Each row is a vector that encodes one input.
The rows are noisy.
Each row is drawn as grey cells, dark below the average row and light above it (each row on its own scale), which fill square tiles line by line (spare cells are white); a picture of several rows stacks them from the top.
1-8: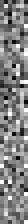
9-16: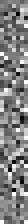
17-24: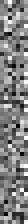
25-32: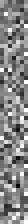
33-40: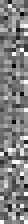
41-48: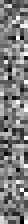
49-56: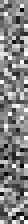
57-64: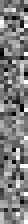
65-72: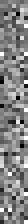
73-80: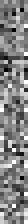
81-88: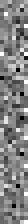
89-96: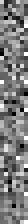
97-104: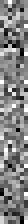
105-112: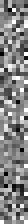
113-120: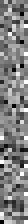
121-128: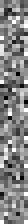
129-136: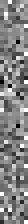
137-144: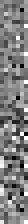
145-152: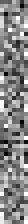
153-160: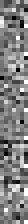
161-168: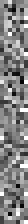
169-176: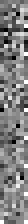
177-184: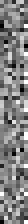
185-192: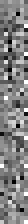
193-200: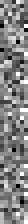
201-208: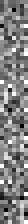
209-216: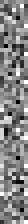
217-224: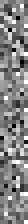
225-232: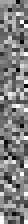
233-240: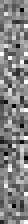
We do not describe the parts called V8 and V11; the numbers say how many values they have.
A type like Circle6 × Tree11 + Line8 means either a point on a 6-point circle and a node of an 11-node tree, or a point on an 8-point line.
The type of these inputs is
(Label6 + Line9) × V8 + V11.
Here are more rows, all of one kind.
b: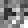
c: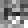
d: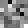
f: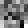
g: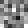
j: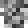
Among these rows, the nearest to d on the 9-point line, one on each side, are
f and j.
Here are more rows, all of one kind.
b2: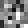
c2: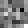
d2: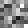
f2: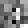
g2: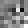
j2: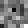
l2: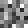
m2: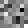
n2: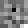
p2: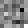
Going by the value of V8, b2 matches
c2, f2, j2 and n2.
